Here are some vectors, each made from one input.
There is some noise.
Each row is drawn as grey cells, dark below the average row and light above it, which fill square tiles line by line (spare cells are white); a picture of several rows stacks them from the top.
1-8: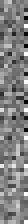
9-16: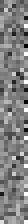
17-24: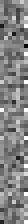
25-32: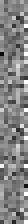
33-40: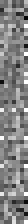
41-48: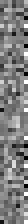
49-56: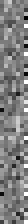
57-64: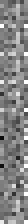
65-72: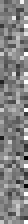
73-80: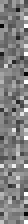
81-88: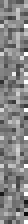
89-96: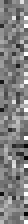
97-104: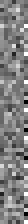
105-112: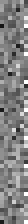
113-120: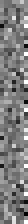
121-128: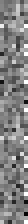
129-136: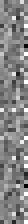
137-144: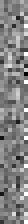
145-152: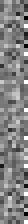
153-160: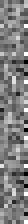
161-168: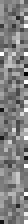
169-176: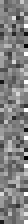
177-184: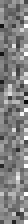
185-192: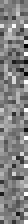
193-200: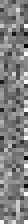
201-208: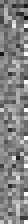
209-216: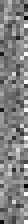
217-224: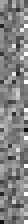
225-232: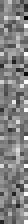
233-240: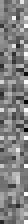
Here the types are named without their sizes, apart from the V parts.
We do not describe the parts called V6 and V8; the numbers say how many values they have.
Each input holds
either a point on a line, or a true/false value and a value of V6, or a value of V8.
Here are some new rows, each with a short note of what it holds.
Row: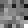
a value of V8
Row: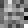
a value of V8
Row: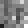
a point on a line
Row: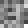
a true/false value and a value of V6
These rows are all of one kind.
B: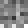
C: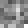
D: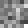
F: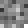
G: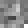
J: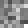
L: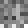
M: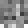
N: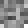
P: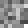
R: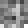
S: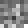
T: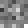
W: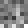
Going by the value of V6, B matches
L, N and W.
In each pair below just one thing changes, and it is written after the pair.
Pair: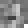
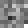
the true/false value
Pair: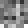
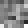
the true/false value
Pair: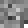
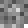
the true/false value
